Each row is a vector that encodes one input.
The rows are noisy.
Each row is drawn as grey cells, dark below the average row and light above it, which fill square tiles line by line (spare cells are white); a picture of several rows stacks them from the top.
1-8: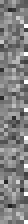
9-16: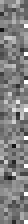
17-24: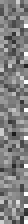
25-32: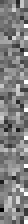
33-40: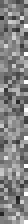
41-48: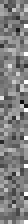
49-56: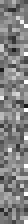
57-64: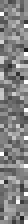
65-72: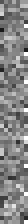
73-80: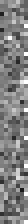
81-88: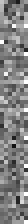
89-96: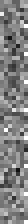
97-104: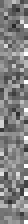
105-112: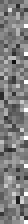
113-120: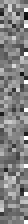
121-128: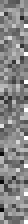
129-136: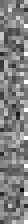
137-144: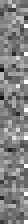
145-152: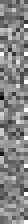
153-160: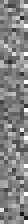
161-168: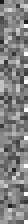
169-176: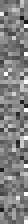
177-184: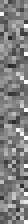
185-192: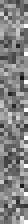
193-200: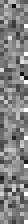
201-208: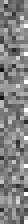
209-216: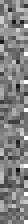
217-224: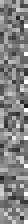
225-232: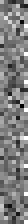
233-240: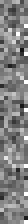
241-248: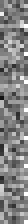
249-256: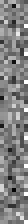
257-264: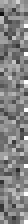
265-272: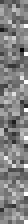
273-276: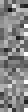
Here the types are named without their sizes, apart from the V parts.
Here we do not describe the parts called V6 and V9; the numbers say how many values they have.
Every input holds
either a node of a tree and a value of V6, or three true/false values and a value of V9.
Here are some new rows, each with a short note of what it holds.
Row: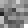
a node of a tree and a value of V6
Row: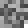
a node of a tree and a value of V6
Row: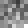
three true/false values and a value of V9
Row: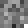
a node of a tree and a value of V6
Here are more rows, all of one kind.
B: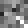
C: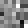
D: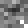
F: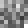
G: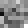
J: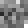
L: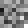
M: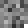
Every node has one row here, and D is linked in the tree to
B and M.
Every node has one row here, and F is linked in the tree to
C.
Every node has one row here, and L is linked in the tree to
G and J.
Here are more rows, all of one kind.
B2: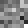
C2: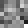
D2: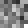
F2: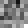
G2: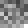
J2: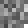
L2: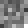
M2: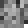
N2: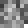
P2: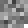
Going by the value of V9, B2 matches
C2, D2, M2 and N2.
